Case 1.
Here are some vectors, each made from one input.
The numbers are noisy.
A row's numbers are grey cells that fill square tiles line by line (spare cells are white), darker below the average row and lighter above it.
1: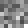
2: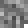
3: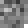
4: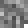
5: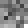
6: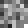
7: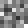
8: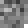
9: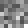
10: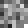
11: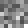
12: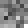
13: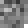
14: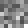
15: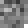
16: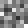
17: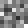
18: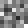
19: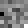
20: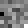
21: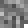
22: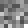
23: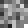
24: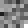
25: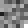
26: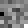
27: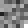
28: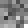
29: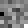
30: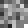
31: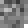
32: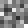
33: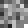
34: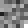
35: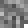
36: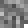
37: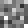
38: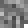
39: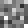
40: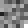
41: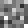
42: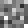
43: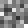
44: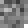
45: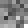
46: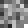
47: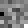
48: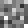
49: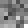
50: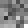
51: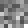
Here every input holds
a point on a 9-point line.
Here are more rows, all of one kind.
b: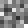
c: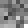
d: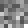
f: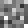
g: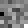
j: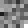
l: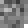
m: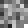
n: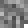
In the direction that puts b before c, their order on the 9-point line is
f, b, n, d, c, l, j, g, m.
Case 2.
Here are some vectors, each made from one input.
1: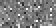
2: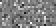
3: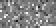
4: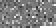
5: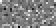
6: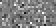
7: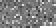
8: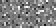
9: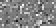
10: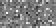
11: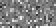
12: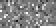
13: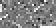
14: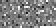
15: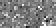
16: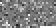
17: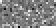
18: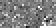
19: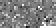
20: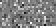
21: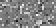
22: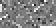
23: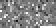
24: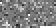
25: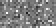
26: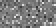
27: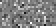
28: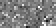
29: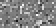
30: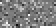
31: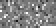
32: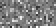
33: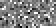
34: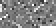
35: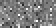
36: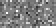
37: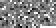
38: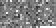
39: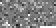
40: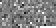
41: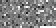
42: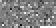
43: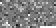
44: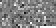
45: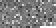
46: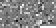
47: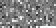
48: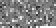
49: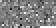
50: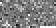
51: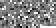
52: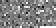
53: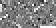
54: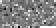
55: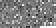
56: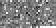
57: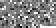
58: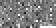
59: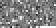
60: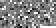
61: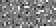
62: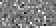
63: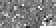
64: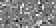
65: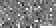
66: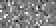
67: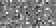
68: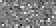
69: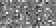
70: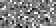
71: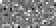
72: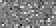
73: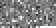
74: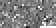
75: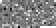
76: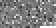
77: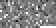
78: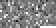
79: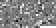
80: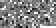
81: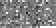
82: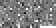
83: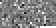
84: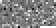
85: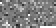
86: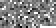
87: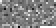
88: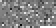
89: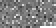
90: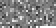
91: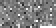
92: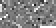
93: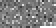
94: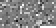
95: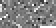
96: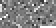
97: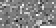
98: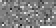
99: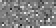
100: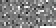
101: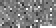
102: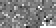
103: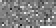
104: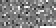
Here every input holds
either a point on a 13-point circle, or a fixed value.
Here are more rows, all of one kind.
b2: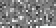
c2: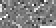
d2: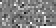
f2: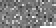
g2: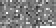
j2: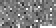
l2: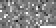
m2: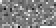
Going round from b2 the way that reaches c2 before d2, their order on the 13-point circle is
b2, f2, j2, c2, l2, m2, d2, g2.
